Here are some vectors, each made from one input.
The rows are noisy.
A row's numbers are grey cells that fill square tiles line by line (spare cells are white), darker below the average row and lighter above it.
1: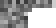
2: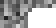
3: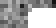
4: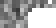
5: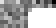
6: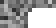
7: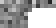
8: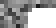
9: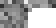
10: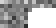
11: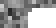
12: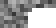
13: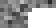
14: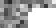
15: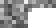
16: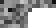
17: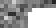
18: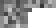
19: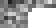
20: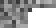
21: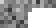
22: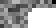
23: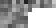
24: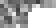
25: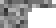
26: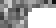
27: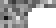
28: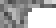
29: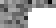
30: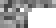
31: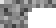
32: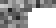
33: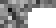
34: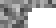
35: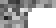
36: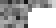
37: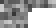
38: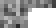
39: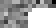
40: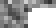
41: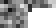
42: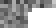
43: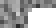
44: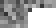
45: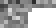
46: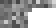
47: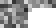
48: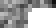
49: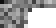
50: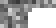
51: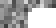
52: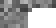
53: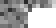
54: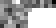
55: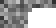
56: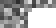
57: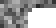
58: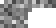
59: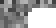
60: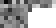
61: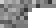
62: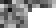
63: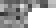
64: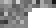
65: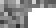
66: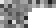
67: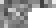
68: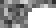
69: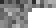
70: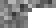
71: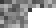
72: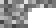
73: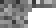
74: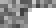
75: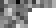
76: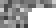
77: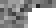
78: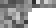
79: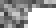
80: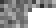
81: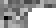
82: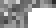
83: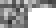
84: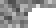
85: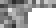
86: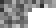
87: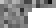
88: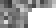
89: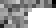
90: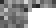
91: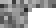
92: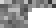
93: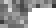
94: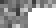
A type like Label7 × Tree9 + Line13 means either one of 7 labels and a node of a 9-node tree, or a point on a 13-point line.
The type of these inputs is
Bool × Bool × Bool × (Line5 + Line6).
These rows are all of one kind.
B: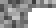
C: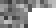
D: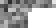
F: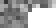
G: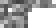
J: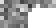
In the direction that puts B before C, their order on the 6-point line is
G, D, B, C, J, F.
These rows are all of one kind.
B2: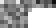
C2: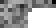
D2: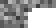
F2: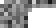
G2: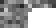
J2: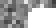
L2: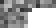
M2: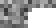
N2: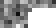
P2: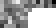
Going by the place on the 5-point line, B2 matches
C2 and P2.
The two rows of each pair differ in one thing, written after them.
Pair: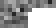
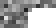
the place on the 5-point line
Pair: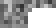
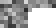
the place on the 5-point line
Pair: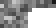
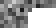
the place on the 5-point line
